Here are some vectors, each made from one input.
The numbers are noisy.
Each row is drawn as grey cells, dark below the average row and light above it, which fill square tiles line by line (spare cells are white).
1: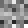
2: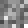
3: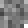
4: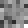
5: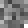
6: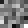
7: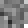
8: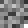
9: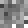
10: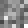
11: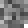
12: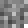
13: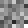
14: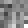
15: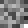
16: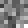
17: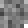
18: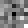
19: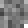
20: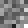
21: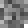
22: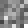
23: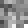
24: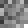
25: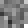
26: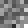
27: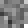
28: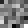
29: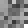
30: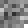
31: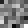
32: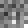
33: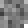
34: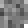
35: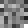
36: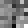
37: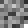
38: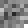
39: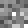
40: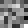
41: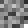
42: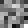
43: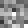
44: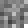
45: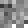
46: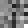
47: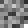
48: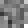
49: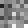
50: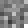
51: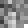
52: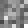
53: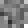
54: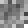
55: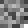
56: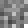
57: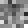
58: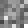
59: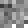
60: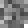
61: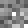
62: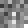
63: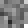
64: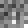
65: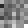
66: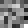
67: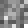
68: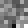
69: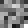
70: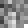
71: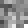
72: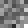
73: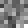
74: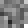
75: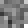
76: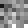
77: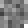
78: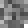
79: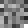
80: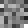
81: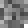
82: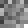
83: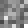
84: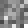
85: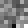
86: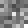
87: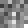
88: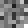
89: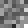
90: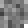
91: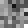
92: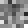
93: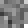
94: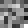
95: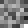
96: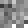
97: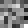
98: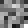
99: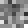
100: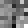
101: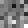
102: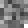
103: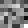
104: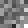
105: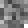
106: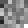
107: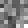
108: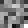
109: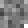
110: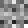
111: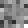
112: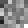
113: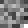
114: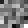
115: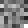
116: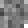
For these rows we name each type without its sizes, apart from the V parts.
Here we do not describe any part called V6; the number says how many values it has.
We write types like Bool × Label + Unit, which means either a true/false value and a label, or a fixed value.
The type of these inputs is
(Bool × Circle + Unit) × Line + V6.
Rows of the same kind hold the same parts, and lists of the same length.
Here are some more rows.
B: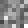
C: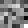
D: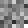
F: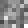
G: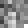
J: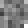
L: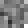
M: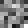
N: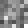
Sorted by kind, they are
B, F, J, L, N
C, M
D, G

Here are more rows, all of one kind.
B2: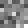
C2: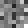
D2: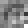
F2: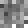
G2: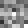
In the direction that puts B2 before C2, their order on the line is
G2, B2, F2, D2, C2.
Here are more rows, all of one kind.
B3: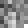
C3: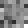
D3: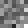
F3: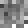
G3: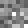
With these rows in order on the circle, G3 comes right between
C3 and F3.
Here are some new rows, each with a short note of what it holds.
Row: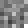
a point on a line
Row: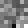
a point on a circle, a point on a line and a true/false value
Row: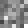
a point on a line
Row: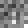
a point on a circle, a point on a line and a true/false value
